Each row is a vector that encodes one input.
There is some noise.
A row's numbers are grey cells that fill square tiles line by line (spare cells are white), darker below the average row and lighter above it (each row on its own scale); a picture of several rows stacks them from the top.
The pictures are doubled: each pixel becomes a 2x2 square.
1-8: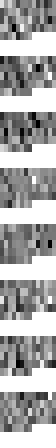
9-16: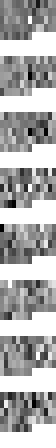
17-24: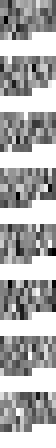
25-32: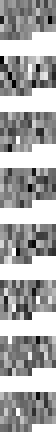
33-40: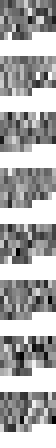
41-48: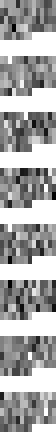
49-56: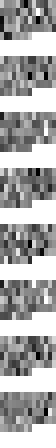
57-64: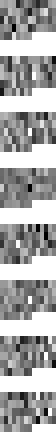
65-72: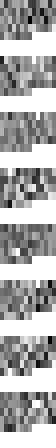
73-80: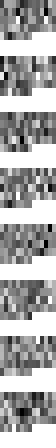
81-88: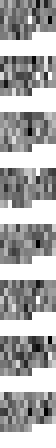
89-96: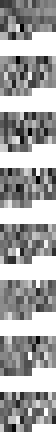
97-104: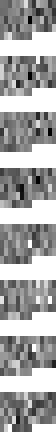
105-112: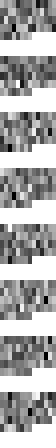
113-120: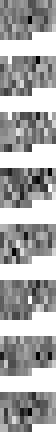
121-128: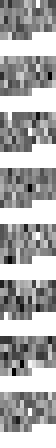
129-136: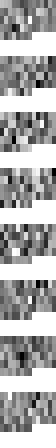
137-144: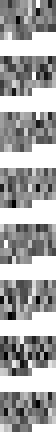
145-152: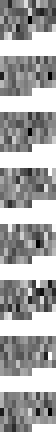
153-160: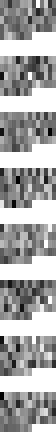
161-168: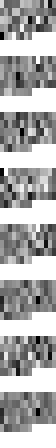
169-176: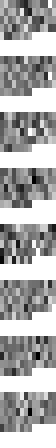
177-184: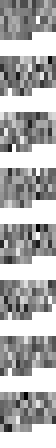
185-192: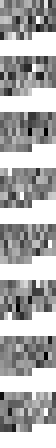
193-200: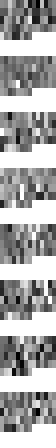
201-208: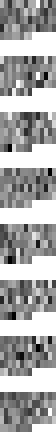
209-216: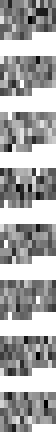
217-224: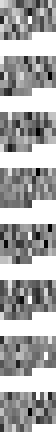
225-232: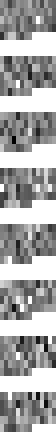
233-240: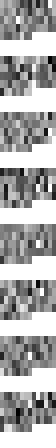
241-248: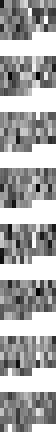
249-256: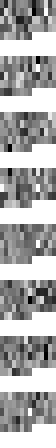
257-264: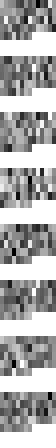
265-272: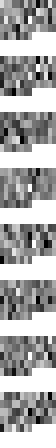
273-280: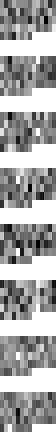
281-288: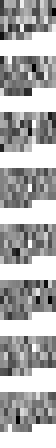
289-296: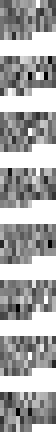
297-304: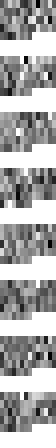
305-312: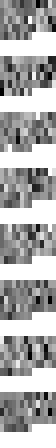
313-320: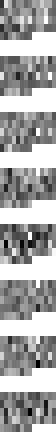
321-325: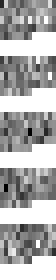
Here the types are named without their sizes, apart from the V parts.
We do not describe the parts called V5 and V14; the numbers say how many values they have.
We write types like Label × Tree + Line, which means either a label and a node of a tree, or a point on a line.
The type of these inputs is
Bool × Bool × Bool × ((Circle + V14) × V5 + Label).
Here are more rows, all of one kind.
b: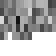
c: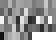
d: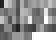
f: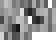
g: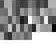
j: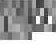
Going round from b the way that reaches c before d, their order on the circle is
b, c, d, f, j, g.
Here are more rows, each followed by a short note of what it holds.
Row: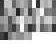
a point on a circle, three true/false values and a value of V5
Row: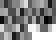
a label and three true/false values
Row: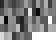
three true/false values, a value of V5 and a value of V14
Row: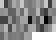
a label and three true/false values
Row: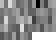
a point on a circle, three true/false values and a value of V5
